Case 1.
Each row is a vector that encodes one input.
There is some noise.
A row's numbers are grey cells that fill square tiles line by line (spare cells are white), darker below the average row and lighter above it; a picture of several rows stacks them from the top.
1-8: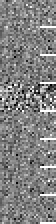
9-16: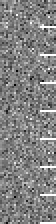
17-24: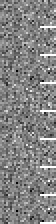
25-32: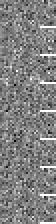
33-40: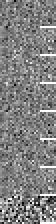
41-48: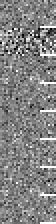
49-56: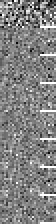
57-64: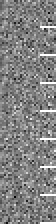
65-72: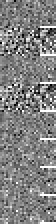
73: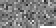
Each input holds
either a fixed value, or three true/false values.
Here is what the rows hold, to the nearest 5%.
About 10% of them hold a fixed value. The rest hold three true/false values.
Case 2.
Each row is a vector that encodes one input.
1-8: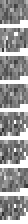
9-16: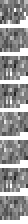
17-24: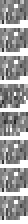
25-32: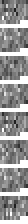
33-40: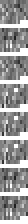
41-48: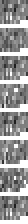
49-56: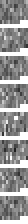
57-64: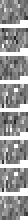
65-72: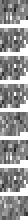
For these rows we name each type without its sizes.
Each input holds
a node of a tree.
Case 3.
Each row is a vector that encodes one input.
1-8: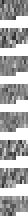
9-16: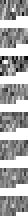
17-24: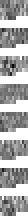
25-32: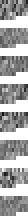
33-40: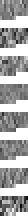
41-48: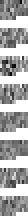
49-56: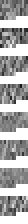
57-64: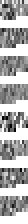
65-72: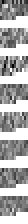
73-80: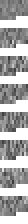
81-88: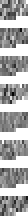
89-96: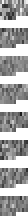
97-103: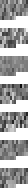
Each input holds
a node of a 13-node tree.
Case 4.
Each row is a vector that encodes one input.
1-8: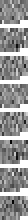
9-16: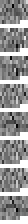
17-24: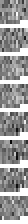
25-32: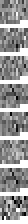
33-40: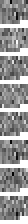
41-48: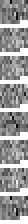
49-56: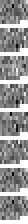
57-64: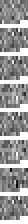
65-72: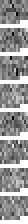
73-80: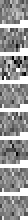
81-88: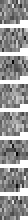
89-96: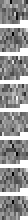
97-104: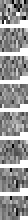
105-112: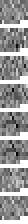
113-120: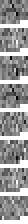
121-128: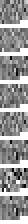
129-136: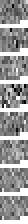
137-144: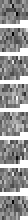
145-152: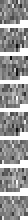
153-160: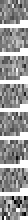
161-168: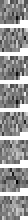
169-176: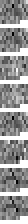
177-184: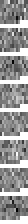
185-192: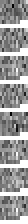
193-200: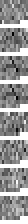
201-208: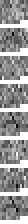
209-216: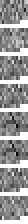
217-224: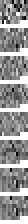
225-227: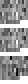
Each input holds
either a point on a 9-point circle, or a fixed value.
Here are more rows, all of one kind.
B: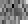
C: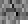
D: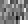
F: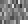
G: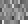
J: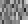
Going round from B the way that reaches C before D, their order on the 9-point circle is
B, C, D, F, G, J.
